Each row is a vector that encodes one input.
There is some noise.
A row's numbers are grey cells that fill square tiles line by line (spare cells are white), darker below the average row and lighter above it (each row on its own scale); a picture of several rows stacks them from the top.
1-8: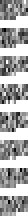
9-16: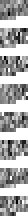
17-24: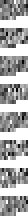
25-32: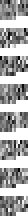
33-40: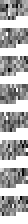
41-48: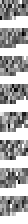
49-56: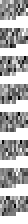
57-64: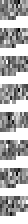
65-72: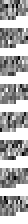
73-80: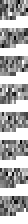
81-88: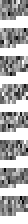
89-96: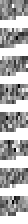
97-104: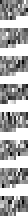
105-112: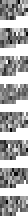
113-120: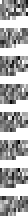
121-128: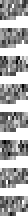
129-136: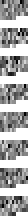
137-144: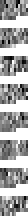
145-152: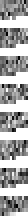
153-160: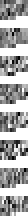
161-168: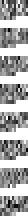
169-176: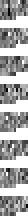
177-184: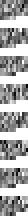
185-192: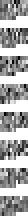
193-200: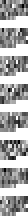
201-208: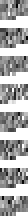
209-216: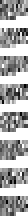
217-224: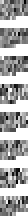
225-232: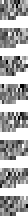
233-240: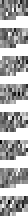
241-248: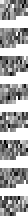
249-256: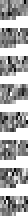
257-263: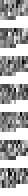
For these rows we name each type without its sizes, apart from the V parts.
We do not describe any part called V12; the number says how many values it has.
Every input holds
a list of items, each a label and a value of V12.
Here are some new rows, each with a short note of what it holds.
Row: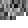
the empty list
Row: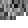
the empty list
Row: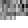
a list of two items
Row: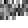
a list of two items
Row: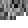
the empty list
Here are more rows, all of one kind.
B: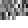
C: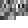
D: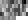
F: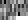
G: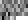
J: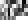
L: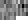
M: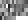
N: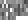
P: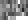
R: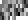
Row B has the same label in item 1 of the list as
G and P.
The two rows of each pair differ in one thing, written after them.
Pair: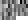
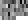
the label in item 1 of the list
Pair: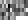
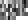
the label in item 2 of the list
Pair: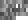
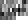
the value of V12 in item 2 of the list
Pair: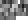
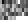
the label in item 2 of the list
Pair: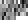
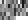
the label in item 2 of the list
